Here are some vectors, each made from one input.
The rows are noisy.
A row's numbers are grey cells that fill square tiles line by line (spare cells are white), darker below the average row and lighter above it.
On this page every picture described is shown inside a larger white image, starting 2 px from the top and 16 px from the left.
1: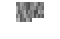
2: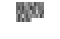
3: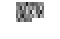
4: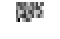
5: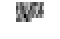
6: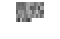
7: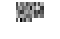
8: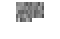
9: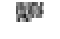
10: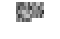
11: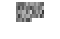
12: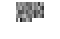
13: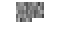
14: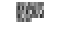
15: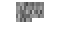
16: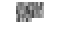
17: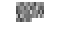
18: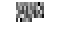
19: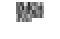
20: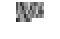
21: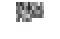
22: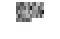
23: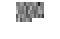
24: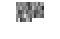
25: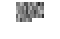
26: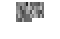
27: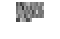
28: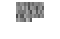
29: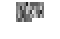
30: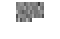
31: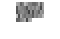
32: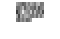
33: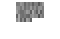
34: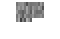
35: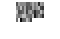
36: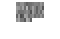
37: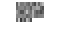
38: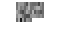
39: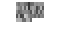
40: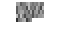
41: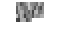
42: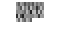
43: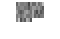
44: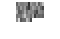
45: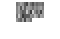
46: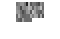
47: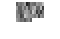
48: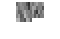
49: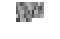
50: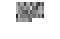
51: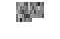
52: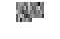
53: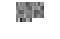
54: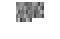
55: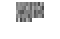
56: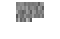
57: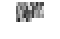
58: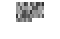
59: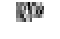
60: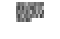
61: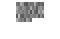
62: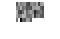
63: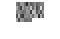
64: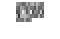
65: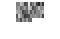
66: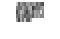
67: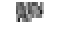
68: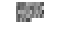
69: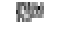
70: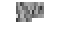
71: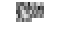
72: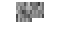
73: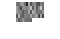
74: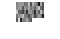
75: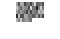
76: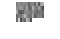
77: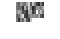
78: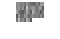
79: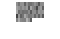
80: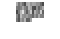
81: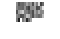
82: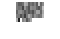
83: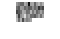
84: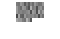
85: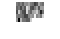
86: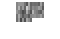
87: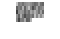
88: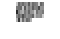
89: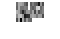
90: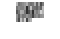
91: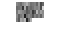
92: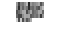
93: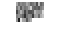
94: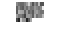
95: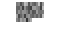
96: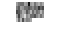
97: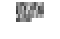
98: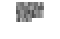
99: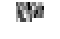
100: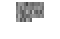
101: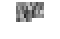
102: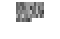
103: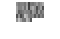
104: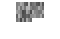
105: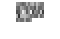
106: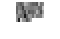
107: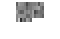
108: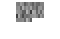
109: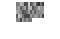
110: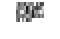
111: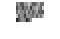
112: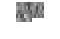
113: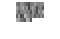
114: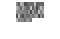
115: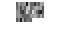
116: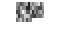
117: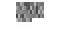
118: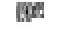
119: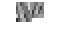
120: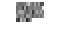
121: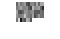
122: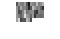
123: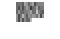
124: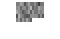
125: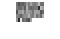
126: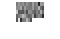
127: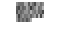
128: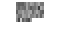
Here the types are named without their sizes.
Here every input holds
either four true/false values, or a list of points on a line.
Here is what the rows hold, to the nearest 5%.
About 45% of them hold four true/false values. The rest are lists of points on a line.
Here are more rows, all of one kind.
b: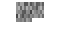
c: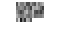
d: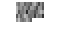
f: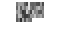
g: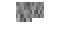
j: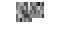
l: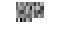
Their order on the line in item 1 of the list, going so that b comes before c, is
d, b, l, f, j, c, g.
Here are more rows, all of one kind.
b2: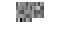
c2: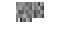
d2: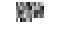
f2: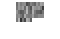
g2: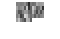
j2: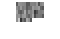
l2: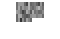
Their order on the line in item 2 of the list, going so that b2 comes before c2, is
d2, l2, f2, b2, g2, c2, j2.
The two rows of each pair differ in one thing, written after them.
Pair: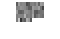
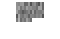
the place on the line in item 1 of the list
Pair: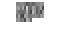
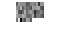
the place on the line in item 1 of the list
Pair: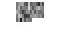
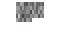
the place on the line in item 2 of the list
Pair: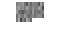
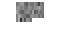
the place on the line in item 1 of the list
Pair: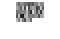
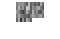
the place on the line in item 1 of the list
